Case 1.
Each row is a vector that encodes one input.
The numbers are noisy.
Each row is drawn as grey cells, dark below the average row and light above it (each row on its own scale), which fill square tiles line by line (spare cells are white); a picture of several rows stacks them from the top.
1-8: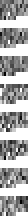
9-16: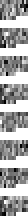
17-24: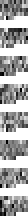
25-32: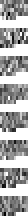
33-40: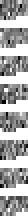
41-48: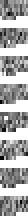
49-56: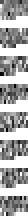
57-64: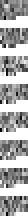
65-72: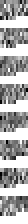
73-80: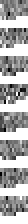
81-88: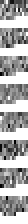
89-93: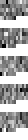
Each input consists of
a true/false value, together with either a point on an 8-point line, or a point on a 9-point line.
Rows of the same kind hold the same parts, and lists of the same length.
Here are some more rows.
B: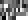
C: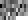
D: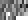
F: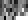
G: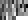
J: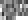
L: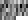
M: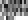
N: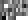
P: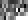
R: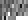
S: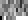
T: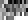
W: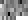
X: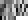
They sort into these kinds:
B, J, N, W
C, D, F, G, L, M, P, R, S, T, X

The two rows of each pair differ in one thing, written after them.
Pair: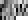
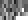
the place on the 9-point line
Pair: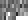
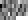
the place on the 9-point line
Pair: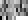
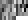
the true/false value
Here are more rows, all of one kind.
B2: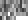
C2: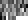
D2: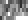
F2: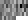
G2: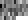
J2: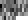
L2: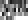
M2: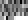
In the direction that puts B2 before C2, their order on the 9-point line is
M2, J2, G2, L2, D2, B2, C2, F2.
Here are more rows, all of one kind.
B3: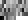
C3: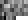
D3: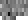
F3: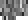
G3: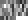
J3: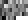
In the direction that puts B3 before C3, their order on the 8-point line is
J3, B3, C3, G3, F3, D3.
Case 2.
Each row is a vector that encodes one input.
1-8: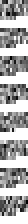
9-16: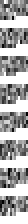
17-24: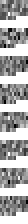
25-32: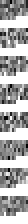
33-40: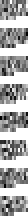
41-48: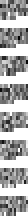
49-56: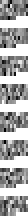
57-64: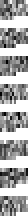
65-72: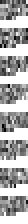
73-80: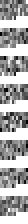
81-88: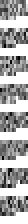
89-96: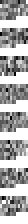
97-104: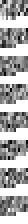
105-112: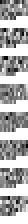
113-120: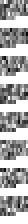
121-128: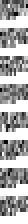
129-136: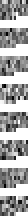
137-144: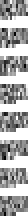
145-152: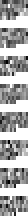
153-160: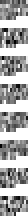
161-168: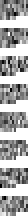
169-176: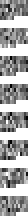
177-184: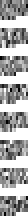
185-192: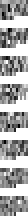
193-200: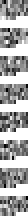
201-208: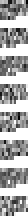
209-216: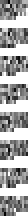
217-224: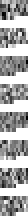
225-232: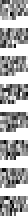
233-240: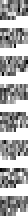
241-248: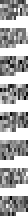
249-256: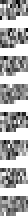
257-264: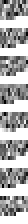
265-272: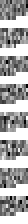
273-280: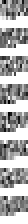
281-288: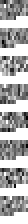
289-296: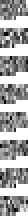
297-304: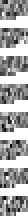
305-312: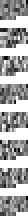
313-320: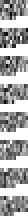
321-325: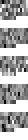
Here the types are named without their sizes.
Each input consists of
a label, a point on a line and a true/false value.
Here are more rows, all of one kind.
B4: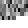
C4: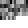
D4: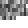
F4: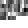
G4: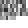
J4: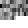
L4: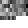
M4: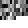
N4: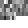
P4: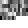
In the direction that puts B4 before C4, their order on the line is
D4, G4, F4, B4, N4, P4, L4, J4, M4, C4.
